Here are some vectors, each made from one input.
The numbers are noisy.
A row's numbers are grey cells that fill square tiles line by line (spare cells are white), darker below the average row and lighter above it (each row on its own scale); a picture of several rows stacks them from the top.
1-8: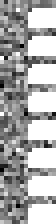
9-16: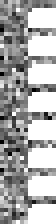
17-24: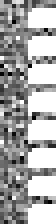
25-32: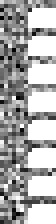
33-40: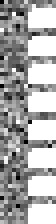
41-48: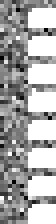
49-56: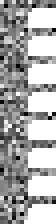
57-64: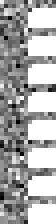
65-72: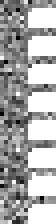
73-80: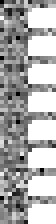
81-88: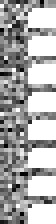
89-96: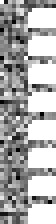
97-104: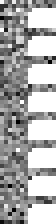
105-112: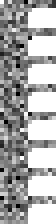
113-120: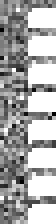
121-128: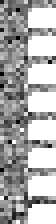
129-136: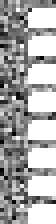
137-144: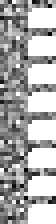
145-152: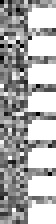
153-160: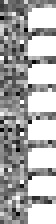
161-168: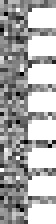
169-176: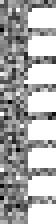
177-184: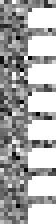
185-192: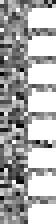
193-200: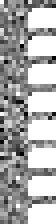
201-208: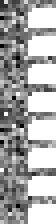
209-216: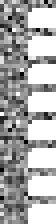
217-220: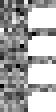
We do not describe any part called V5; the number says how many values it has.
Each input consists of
a list of up to two items, each a true/false value and a value of V5.
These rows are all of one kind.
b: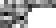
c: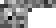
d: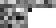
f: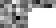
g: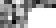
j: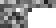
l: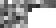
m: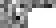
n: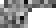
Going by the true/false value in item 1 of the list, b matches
f, g and n.
